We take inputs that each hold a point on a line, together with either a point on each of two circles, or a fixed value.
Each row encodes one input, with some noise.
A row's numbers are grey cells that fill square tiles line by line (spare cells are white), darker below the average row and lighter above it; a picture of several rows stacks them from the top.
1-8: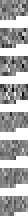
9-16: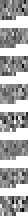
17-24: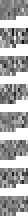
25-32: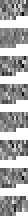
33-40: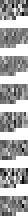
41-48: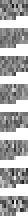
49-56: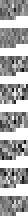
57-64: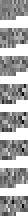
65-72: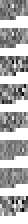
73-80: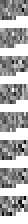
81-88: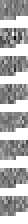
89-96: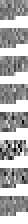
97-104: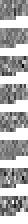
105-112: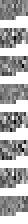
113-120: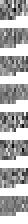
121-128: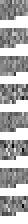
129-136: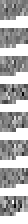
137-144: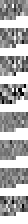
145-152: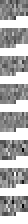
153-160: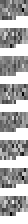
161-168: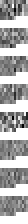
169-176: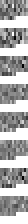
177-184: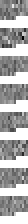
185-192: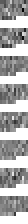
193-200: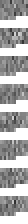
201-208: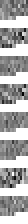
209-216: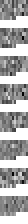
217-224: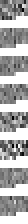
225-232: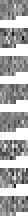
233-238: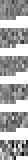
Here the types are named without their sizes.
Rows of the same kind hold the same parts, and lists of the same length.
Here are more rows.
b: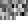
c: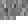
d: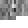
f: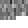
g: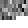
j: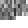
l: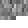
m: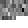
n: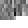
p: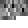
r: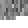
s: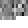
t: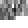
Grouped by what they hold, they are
b, c, d, f, j, l, n, r, s, t
g, m, p

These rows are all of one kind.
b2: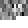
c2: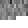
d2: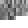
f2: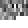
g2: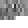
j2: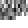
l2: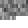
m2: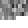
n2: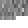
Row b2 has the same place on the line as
d2, g2 and n2.
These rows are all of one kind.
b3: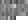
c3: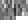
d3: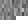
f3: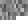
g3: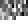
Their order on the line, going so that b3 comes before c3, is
f3, b3, d3, c3, g3.
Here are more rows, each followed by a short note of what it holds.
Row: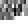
a point on each of two circles and a point on a line
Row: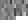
a point on each of two circles and a point on a line
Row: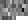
a point on a line
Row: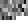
a point on a line
